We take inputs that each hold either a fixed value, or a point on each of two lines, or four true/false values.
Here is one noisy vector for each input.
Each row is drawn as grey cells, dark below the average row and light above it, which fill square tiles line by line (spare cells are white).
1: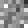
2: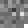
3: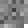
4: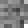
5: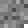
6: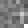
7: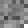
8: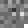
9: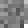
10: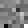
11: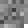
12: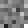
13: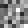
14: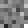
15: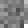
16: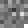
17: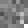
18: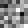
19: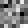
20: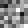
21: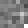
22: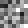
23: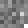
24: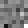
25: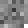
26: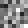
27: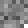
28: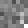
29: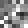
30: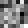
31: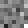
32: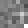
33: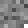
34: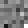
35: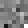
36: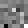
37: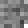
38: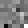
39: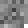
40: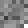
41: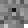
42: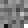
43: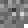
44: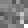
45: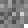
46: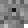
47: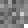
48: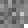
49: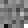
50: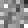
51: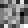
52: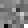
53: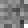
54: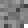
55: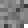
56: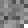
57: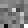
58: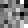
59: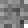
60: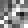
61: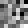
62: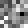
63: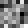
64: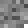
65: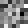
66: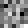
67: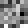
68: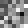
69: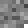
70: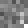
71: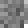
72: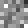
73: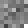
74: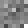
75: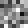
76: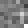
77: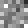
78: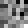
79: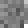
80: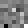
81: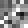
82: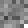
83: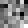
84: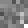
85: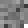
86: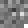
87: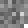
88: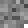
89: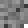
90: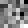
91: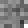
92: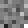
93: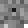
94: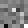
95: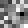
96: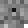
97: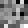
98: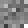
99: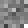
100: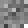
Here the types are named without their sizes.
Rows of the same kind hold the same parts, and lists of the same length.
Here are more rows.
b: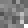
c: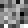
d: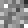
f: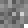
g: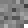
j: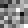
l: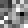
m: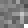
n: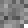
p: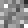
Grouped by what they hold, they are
b, f, g, m, n
c, j, l
d, p

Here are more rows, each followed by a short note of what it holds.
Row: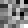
a point on each of two lines
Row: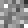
a fixed value
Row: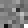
four true/false values
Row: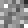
a fixed value
